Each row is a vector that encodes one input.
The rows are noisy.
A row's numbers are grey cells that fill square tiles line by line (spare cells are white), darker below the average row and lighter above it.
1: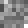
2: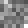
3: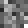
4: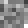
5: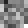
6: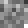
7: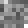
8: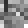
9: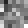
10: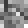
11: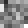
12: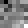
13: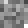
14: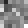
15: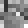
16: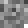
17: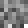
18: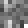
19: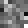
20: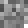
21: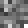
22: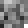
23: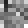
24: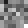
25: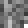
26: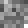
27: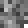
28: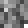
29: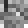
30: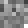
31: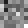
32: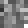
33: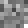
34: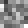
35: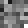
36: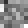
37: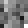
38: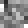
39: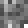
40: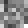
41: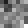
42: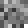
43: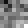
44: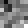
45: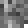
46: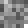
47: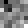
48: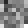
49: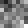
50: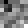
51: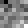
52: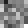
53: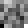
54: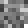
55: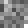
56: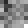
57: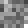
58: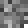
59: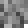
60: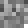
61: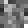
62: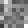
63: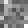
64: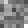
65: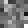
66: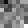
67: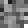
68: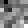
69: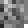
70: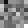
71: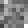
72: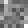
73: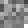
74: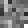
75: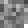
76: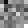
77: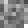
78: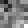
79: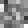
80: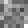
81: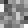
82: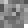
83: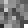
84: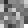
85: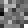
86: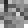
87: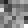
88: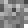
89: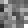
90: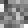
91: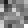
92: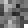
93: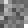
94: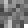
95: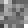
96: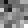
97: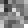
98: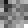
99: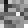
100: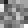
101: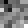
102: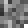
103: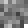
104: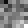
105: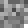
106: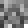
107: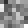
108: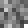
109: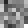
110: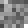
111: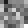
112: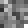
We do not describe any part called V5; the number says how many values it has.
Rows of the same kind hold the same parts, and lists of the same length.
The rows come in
3 kinds.
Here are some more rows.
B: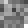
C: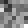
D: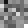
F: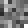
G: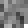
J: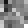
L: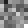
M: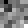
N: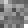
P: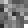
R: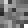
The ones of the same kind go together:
B, N
C, D, J, L, M
F, G, P, R

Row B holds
a point on a 4-point line.
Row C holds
a true/false value and a value of V5.
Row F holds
a point on a 3-point line and a point on each of two 4-point lines.
